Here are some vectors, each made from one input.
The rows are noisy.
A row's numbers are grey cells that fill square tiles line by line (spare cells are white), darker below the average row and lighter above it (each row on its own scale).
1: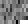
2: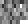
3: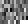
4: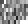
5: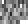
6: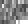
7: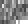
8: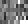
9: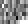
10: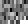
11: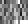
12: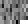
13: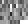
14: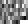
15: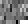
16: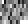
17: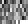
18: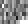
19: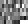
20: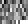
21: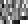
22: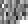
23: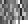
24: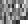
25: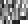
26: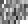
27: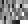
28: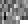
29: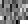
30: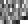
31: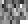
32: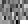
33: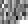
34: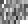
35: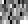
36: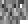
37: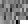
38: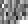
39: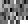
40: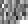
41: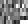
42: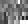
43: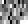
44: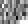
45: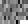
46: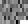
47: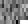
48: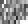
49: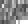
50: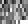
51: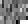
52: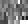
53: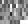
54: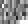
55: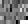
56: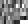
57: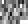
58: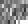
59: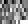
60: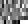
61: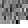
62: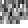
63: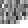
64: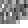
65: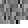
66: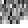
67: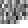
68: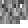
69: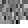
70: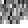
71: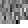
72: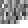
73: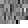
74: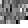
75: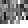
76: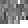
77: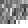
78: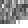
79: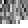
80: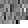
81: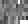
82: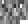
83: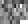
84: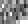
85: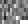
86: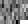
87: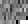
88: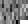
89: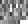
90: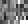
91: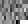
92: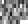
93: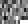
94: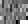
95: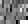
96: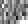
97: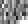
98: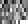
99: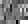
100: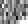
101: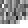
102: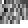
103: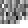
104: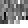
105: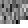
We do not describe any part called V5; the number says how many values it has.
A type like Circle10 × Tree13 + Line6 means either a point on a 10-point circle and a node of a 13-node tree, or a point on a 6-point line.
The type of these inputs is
List2(Line4) × V5.
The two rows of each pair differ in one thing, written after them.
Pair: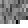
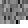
the place on the 4-point line in item 1 of the list
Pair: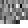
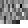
the place on the 4-point line in item 2 of the list
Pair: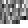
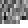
the value of V5
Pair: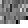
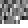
the value of V5
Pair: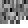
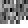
the place on the 4-point line in item 2 of the list
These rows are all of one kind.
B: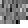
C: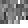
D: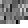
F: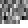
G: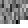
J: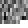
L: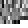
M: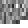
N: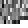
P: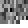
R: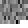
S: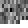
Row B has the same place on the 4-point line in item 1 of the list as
D, L and N.
